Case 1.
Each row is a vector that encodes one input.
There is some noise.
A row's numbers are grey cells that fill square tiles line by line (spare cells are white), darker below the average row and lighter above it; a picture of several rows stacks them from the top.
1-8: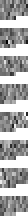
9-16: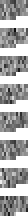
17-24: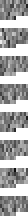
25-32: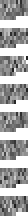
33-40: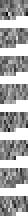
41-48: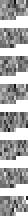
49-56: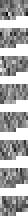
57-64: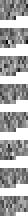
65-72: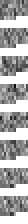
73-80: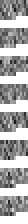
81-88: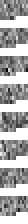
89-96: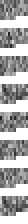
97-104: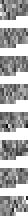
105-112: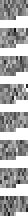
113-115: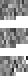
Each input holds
a node of a 20-node tree.
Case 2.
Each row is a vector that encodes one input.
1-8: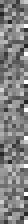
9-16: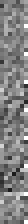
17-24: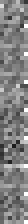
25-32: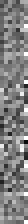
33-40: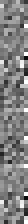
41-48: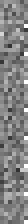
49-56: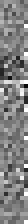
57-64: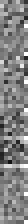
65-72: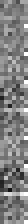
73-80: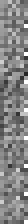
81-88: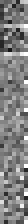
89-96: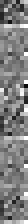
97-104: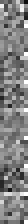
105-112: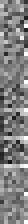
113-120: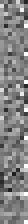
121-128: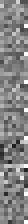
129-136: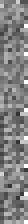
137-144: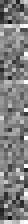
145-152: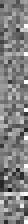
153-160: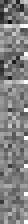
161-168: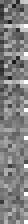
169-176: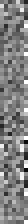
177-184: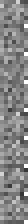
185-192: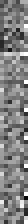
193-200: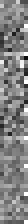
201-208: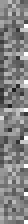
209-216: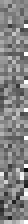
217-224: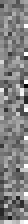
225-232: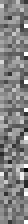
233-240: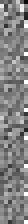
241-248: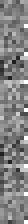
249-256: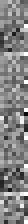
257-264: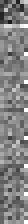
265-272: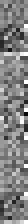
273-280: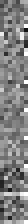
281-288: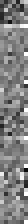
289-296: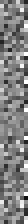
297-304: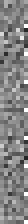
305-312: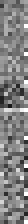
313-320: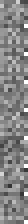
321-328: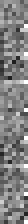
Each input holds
a point on an 18-point line.
